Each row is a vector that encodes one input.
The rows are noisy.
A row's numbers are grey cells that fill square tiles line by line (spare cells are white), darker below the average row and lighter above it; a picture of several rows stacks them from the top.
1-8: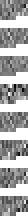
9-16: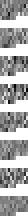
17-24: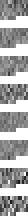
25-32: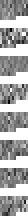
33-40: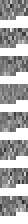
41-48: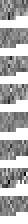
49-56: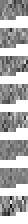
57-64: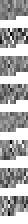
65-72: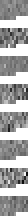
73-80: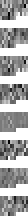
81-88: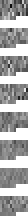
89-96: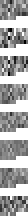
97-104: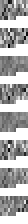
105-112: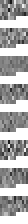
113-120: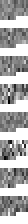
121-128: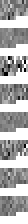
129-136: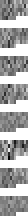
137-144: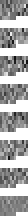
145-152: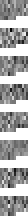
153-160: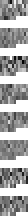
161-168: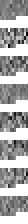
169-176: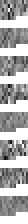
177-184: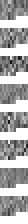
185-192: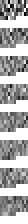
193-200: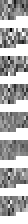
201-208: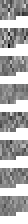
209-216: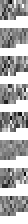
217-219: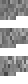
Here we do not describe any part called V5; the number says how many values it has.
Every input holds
a list of up to two items, each a true/false value and a value of V5.
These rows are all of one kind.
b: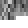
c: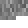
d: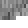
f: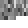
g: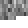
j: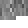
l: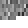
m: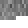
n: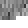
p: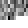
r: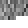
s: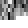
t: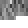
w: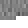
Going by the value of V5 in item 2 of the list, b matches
f, l and n.
